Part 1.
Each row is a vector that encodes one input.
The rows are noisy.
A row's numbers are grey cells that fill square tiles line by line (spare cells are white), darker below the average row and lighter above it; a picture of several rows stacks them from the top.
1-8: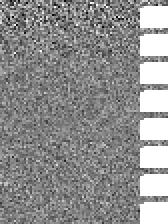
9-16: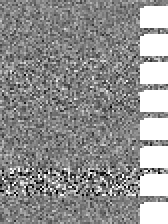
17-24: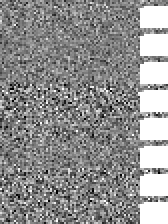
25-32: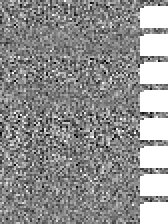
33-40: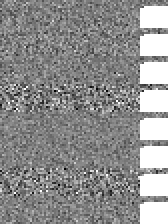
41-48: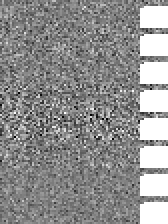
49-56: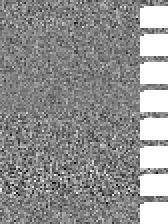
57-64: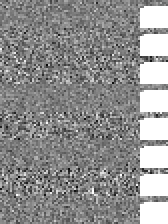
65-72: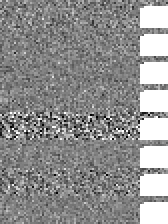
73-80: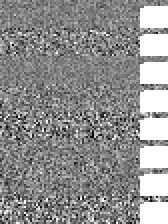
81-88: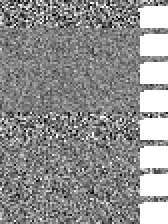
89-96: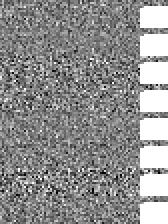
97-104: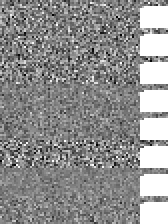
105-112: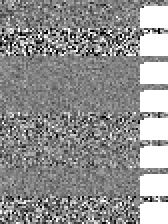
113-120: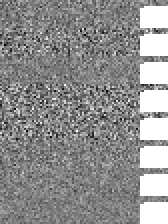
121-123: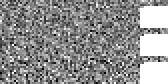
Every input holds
either a node of an 11-node tree, or four true/false values.
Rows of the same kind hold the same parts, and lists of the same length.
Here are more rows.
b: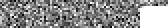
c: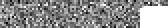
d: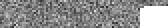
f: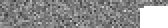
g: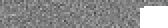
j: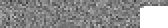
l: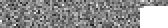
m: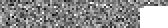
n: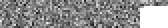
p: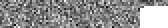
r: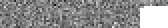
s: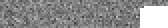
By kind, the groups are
b, c, d, g, j, l, m, n, p, r
f, s

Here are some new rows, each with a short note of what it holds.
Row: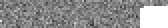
four true/false values
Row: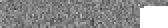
four true/false values
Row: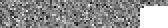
a node of an 11-node tree
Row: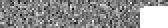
a node of an 11-node tree
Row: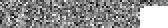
a node of an 11-node tree
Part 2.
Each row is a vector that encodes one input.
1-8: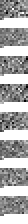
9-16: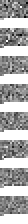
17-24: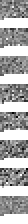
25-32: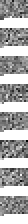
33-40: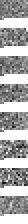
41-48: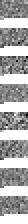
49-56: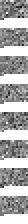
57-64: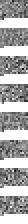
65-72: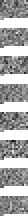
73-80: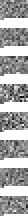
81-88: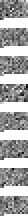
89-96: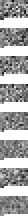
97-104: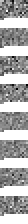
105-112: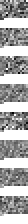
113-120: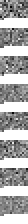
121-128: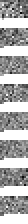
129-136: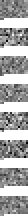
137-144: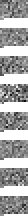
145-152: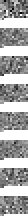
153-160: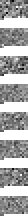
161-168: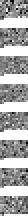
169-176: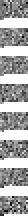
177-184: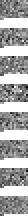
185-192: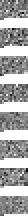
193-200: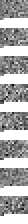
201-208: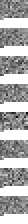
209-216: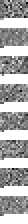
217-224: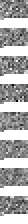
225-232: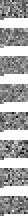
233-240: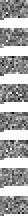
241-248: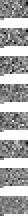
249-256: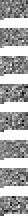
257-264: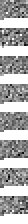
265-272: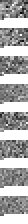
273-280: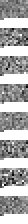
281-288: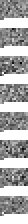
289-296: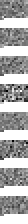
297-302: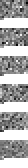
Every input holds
a point on a 12-point line, together with either a fixed value, or a node of an 11-node tree.
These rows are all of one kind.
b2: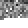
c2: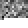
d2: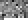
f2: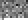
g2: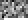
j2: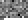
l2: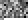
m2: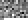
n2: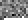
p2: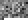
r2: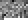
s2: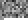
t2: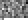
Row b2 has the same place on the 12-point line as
d2, g2 and l2.
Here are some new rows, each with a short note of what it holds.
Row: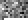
a point on a 12-point line and a node of an 11-node tree
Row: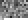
a point on a 12-point line
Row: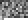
a point on a 12-point line and a node of an 11-node tree
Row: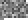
a point on a 12-point line
